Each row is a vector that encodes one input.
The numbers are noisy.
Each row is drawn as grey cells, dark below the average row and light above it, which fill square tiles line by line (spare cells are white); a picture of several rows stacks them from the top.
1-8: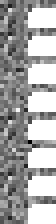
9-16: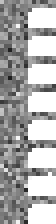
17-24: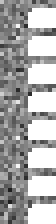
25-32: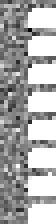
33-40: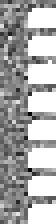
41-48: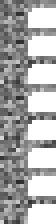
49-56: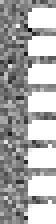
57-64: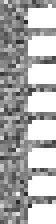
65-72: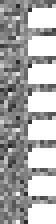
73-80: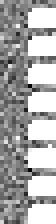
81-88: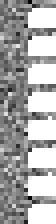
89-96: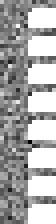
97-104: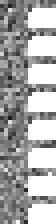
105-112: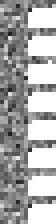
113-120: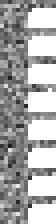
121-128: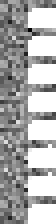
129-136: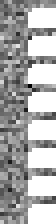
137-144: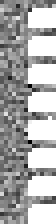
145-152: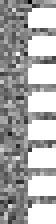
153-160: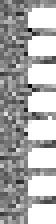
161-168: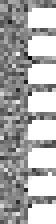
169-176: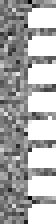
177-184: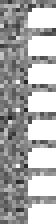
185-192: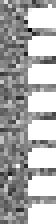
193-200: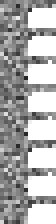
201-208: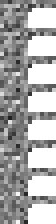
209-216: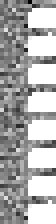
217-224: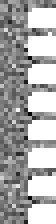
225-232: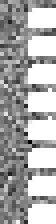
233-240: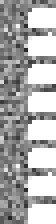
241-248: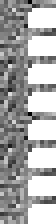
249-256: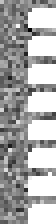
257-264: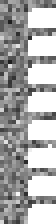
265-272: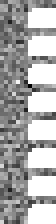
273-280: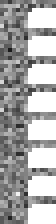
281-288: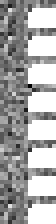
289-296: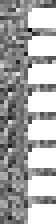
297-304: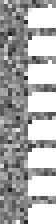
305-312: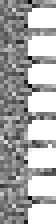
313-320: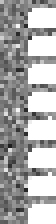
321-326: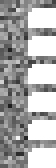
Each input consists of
one of 9 labels.
